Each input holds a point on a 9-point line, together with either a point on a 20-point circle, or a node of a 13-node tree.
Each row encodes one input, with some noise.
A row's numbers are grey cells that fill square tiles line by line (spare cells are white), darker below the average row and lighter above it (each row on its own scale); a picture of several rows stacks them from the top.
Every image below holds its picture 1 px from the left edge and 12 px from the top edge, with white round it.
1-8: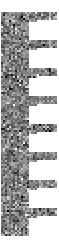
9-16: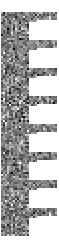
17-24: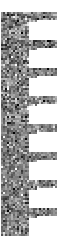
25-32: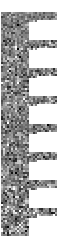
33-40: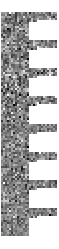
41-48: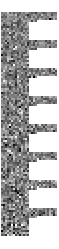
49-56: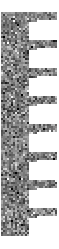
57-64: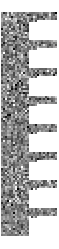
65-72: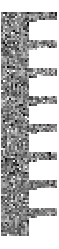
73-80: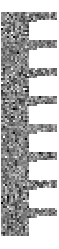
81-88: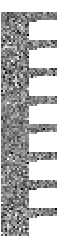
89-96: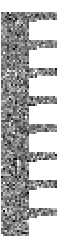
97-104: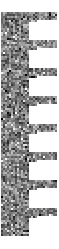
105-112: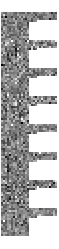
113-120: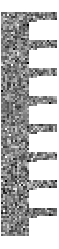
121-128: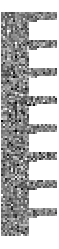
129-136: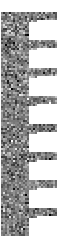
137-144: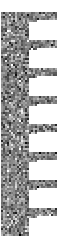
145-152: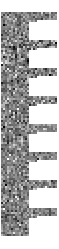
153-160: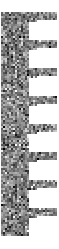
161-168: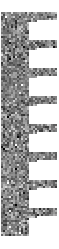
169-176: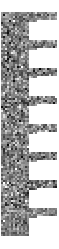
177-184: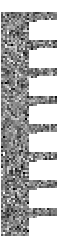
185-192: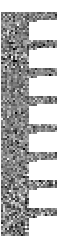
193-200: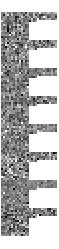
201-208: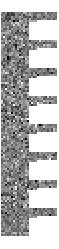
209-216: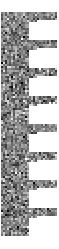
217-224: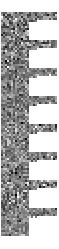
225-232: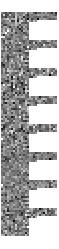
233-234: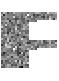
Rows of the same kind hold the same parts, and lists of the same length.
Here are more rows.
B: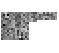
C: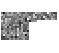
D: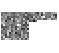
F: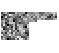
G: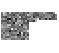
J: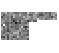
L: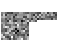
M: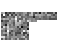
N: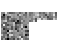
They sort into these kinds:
B, G, M
C, D, F, J, L, N

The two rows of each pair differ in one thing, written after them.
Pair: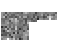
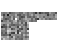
the place on the 20-point circle
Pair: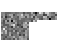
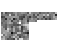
the place on the 9-point line
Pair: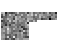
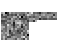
the place on the 9-point line
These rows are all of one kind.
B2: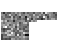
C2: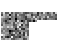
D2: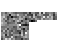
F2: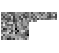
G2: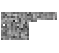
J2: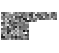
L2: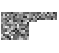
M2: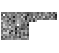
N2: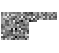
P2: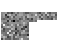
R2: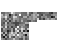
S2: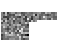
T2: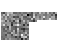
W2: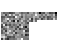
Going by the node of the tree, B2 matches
F2, J2 and M2.
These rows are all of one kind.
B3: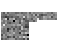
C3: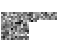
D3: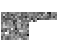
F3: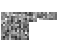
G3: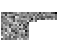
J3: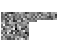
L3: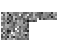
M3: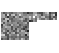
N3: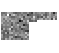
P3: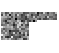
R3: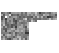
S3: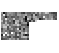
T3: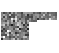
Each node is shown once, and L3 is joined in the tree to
M3.
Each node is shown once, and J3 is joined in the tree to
B3, C3 and R3.
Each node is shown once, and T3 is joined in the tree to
R3 and S3.
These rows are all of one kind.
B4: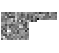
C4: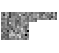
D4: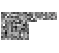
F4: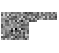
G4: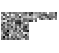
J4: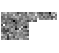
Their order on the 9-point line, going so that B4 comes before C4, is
B4, D4, F4, G4, C4, J4.
